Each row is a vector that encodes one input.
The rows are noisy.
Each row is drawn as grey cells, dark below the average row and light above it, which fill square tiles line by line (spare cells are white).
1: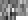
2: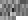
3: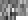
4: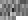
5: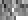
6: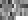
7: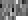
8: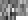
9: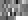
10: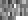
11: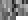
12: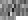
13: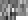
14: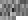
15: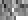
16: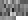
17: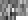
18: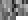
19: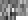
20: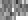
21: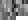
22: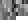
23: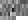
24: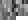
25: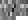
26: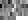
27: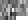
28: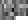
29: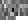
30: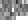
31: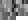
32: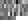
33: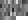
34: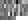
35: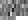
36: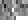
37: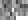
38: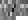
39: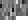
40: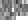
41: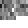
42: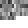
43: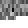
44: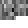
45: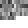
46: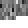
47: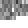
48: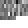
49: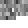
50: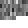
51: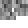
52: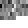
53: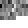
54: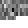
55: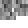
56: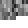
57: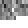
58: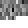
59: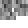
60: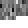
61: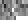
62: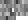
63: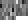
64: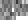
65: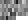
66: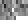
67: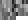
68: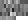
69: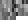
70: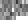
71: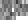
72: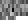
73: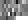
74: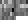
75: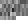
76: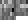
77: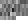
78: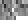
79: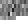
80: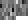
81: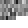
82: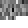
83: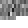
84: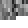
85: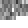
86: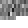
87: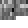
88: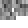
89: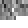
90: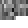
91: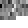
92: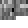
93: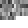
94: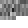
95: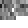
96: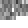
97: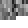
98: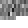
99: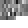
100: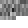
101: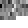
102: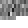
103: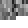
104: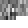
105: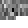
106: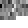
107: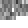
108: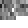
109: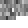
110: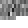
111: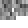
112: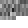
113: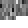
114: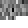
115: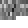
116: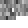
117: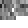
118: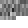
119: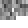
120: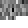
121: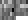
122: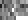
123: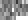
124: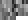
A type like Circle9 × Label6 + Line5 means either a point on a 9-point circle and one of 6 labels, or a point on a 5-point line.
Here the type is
Bool × (Circle11 + Unit).
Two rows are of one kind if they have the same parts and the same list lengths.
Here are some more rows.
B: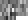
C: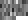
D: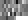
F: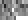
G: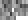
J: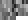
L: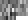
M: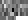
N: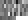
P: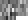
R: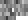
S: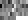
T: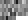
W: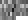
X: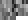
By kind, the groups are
B, J, L, P, X
C, D, F, G, M, N, R, S, T, W

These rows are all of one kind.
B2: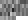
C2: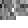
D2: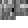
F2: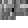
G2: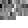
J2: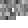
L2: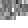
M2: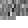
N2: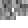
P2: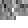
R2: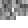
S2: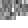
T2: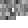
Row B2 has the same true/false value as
D2, F2 and M2.
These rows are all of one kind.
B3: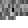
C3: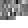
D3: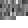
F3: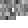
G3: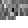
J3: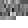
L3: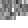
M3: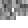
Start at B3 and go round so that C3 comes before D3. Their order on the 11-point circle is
B3, G3, C3, F3, L3, M3, J3, D3.
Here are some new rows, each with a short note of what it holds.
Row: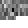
a point on an 11-point circle and a true/false value
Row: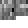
a point on an 11-point circle and a true/false value
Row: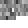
a point on an 11-point circle and a true/false value
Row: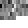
a point on an 11-point circle and a true/false value
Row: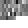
a point on an 11-point circle and a true/false value
